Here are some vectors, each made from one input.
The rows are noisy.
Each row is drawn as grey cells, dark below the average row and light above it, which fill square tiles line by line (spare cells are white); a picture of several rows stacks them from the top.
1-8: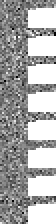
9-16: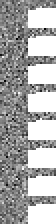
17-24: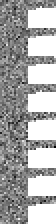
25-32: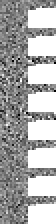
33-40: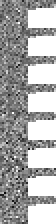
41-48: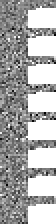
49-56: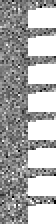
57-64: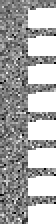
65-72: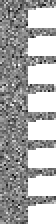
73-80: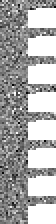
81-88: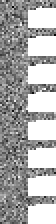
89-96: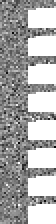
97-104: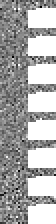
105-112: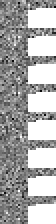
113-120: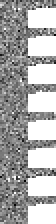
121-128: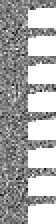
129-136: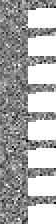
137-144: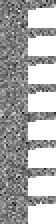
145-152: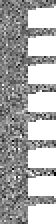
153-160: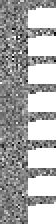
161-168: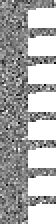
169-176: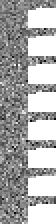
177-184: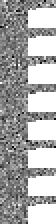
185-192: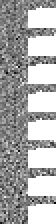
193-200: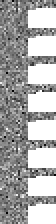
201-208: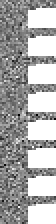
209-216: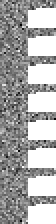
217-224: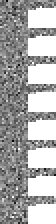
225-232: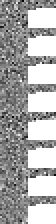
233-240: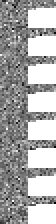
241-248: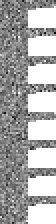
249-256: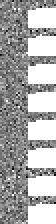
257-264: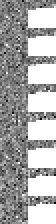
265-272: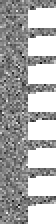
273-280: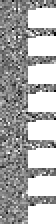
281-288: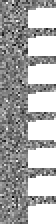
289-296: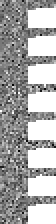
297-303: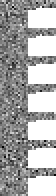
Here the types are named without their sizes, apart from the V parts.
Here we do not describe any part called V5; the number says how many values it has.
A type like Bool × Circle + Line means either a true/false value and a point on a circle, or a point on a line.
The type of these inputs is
(Bool × Bool × Bool × Bool + Circle) × (Line + V5).
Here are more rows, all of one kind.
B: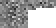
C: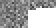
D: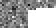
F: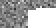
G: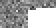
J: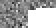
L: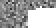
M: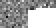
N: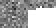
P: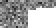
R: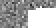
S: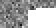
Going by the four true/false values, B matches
C, P and S.
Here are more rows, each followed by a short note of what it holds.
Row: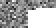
a point on a line and four true/false values
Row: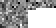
a point on a circle and a point on a line
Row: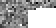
a point on a circle and a point on a line
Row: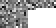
a point on a circle and a value of V5
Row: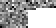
a point on a circle and a point on a line
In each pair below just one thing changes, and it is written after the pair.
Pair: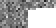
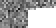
one of the four true/false values
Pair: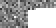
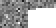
the value of V5
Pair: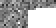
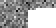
the value of V5
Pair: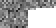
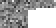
the value of V5
